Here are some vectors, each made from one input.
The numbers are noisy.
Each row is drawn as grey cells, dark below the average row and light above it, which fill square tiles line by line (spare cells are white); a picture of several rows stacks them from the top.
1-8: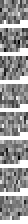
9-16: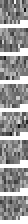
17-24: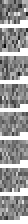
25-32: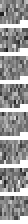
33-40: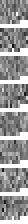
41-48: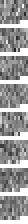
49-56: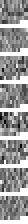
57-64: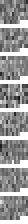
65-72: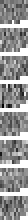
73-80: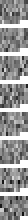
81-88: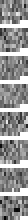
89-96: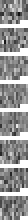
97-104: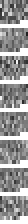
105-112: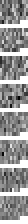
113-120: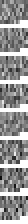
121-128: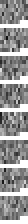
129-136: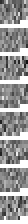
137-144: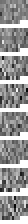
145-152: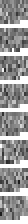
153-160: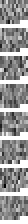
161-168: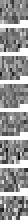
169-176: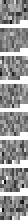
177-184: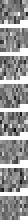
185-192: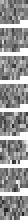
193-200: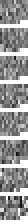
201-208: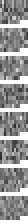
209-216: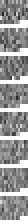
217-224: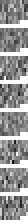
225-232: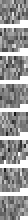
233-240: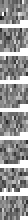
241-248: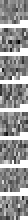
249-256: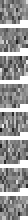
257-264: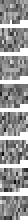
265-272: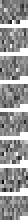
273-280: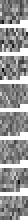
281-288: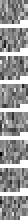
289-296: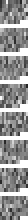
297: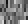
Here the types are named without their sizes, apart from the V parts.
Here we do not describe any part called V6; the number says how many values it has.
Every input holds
a point on a line, together with either a point on a line, or a list of values of V6.
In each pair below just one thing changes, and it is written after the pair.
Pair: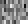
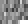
the value of V6 in item 1 of the list
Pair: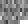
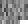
the value of V6 in item 1 of the list
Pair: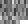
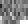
the value of V6 in item 1 of the list
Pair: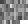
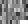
the place on the line
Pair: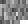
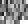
the value of V6 in item 1 of the list
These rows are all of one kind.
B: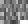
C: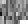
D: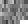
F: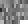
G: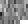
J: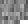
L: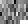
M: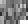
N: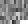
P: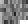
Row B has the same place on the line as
C, F, M and P.
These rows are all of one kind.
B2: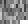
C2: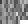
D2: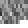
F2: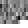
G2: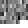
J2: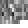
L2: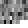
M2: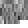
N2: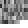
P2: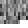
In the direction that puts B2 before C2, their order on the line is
L2, J2, G2, B2, C2, N2, F2, P2, M2, D2.
